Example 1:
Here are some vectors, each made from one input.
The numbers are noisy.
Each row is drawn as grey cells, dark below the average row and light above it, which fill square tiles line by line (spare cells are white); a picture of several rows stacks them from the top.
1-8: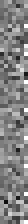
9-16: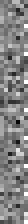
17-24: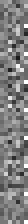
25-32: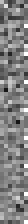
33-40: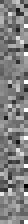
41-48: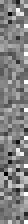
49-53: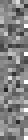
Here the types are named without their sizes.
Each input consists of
a point on a line and a true/false value.
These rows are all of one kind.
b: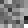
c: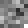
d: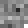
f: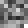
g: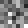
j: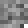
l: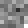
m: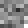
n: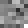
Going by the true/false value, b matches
f and j.
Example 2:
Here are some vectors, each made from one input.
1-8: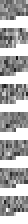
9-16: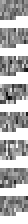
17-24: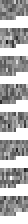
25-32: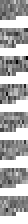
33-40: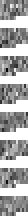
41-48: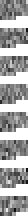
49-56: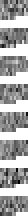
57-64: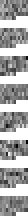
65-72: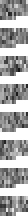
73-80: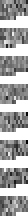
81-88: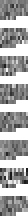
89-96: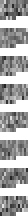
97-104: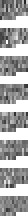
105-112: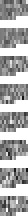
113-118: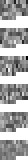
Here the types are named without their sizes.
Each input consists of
a point on a circle and four true/false values.
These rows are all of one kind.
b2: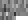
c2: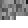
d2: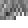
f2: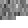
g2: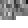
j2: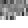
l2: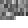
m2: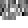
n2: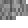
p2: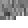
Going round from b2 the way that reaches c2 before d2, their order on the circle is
b2, f2, c2, m2, l2, j2, n2, g2, d2, p2.
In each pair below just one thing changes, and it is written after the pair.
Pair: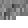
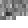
one of the four true/false values
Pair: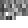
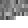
the place on the circle
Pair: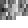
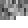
one of the four true/false values
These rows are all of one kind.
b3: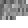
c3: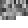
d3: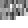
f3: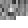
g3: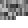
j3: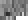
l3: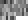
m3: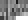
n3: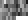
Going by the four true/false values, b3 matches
d3 and l3.
